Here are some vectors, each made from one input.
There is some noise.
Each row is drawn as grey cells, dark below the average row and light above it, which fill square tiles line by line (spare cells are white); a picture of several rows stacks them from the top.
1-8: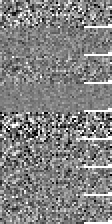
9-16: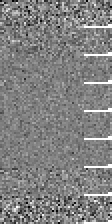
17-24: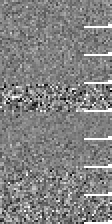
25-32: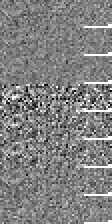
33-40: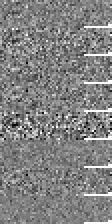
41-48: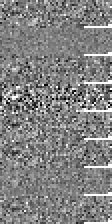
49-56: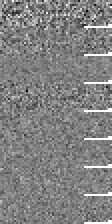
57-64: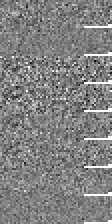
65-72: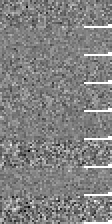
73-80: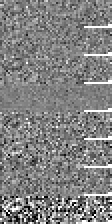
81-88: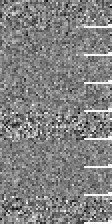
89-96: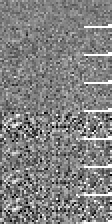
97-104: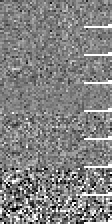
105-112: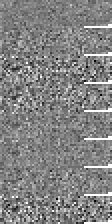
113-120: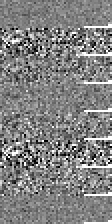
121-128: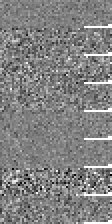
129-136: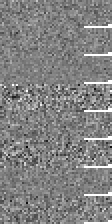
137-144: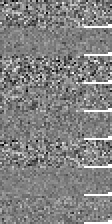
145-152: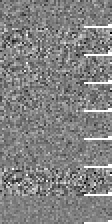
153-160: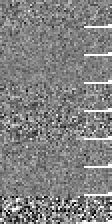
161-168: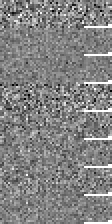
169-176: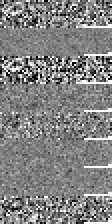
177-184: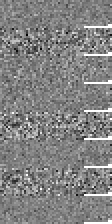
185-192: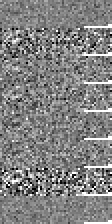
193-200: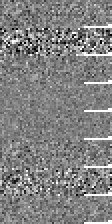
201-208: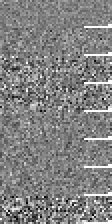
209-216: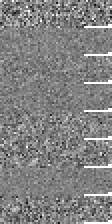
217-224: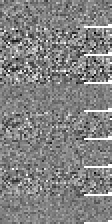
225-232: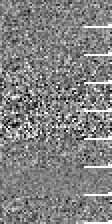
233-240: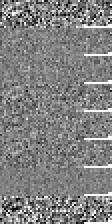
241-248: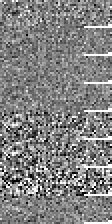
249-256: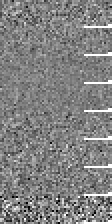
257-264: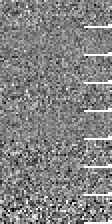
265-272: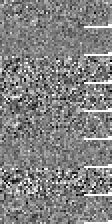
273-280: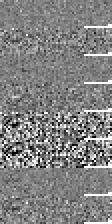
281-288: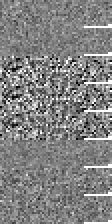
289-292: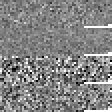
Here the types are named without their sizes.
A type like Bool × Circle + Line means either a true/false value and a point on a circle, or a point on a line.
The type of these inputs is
List(Circle) × (Tree + Unit).
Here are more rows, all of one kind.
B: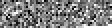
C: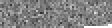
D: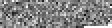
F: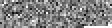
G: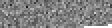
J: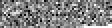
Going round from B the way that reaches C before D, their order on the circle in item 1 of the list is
B, G, F, C, D, J.
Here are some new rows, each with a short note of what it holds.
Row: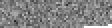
a node of a tree, together with a list of one item
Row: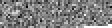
a node of a tree, together with a list of three items
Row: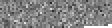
the empty list
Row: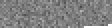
a node of a tree, together with a list of two items
